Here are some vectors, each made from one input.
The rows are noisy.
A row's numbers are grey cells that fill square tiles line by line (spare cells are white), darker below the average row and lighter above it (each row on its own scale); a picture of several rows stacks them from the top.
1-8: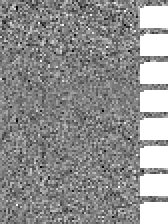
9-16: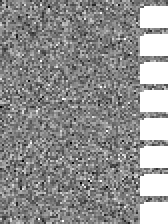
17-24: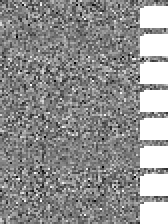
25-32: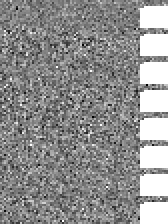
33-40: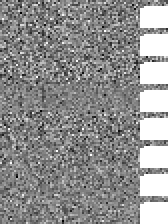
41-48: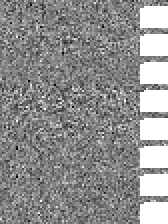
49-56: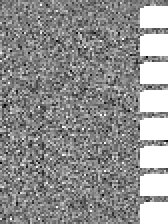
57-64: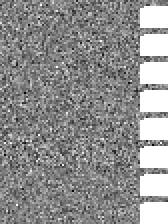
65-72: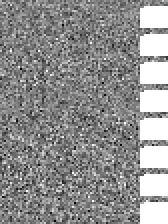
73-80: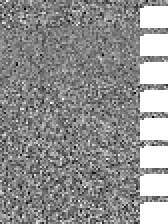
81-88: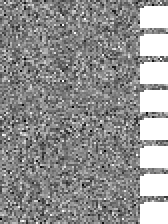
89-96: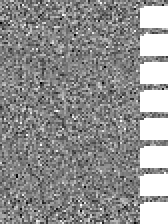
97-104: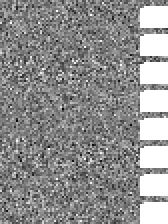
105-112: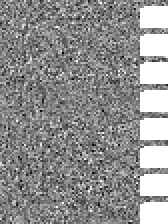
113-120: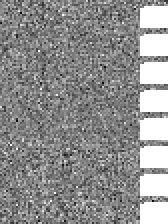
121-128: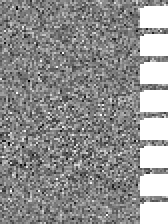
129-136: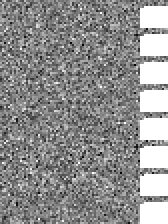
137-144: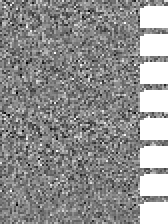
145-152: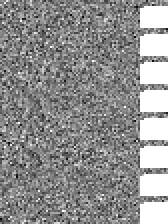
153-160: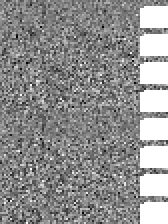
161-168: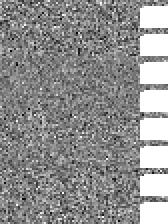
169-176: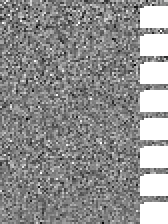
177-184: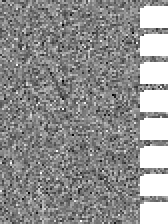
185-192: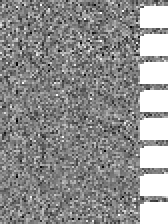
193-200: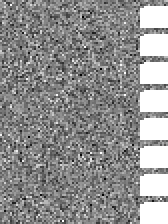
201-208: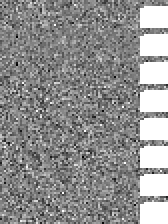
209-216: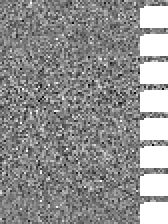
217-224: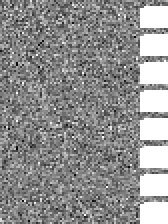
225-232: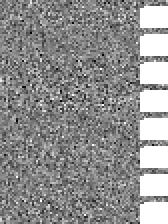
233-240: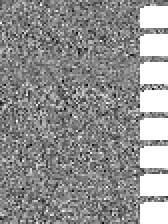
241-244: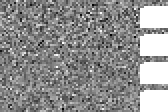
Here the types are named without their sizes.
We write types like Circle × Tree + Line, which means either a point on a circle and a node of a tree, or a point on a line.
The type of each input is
Circle + Tree.
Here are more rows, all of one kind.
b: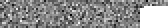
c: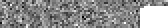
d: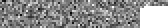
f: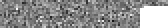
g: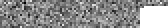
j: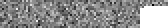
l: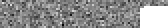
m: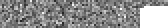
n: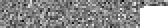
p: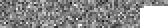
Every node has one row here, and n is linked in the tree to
d, m and p.
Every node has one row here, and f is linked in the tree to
l.
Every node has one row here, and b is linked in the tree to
j.
